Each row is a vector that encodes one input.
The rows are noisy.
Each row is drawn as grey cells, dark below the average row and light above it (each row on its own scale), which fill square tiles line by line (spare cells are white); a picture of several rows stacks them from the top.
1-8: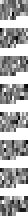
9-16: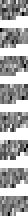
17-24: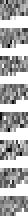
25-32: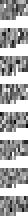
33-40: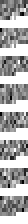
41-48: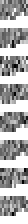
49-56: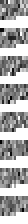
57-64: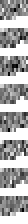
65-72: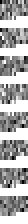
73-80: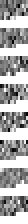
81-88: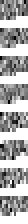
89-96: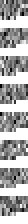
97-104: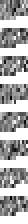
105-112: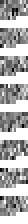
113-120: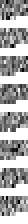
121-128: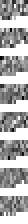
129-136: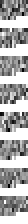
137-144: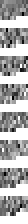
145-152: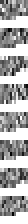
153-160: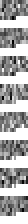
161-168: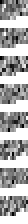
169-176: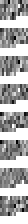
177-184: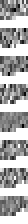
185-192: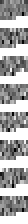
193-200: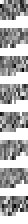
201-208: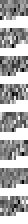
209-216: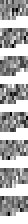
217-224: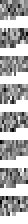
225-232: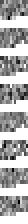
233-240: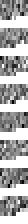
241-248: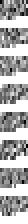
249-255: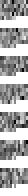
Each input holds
a point on each of two 9-point lines, together with either a point on a 5-point line, or a point on a 9-point line.
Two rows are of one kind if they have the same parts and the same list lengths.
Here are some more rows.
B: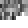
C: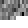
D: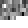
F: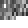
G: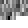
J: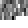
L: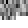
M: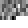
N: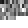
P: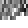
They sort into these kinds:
B, J, M, P
C, D, F, G, L, N

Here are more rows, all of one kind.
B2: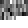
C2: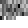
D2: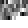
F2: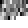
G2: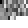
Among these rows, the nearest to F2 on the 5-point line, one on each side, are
D2 and G2.
